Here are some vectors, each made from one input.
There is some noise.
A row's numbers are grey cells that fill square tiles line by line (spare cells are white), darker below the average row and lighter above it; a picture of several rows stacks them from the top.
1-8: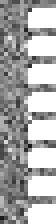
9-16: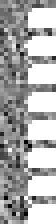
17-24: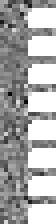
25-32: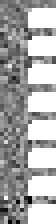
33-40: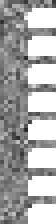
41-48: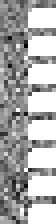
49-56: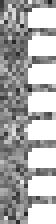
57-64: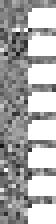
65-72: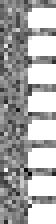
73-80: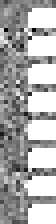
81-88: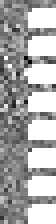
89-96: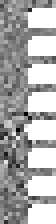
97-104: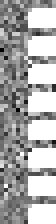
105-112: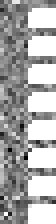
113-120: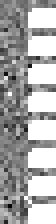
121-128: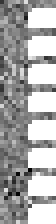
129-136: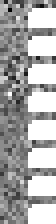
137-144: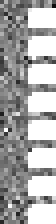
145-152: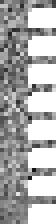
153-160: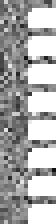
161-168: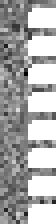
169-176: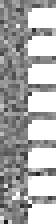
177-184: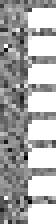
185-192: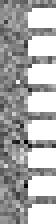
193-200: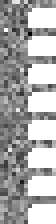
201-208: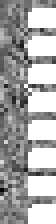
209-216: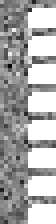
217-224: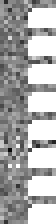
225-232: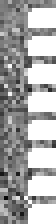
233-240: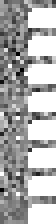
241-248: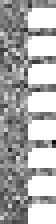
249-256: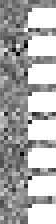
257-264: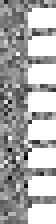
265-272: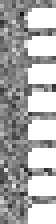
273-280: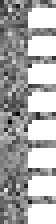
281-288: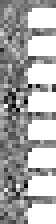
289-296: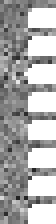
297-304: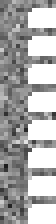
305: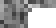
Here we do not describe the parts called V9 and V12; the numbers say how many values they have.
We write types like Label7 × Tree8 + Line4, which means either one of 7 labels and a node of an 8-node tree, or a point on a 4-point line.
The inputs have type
Bool × V12 + Line6 × (Line6 + V9).
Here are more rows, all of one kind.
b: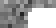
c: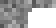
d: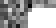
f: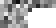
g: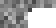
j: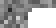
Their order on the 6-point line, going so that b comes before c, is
f, b, d, j, g, c.
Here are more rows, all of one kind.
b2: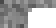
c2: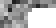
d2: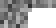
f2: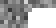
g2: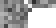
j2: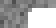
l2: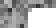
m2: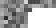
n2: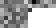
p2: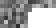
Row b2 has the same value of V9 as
f2, g2 and n2.
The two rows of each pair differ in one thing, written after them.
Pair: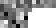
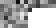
the value of V12
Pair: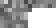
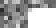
the value of V12
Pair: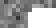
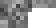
the true/false value
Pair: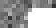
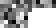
the true/false value
